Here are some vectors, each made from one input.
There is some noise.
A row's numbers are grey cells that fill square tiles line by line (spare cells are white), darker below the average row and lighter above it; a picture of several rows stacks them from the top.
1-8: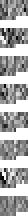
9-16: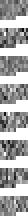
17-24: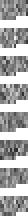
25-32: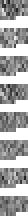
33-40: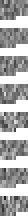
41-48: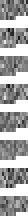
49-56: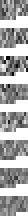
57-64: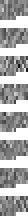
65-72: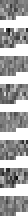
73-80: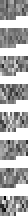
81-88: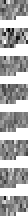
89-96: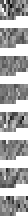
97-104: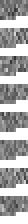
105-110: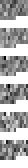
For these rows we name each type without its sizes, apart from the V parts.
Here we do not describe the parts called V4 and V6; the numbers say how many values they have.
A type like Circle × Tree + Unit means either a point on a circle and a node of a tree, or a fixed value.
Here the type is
Bool × Line × V4 + V6.
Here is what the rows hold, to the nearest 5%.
About 65% of them hold a point on a line, a true/false value and a value of V4. The rest hold a value of V6.
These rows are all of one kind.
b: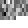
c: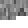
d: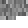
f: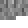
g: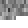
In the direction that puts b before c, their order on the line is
d, b, g, c, f.
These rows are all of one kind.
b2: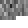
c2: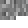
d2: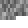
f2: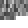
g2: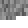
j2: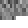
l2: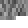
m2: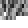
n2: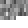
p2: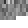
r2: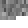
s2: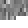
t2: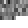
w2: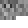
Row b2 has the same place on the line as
f2, l2 and m2.
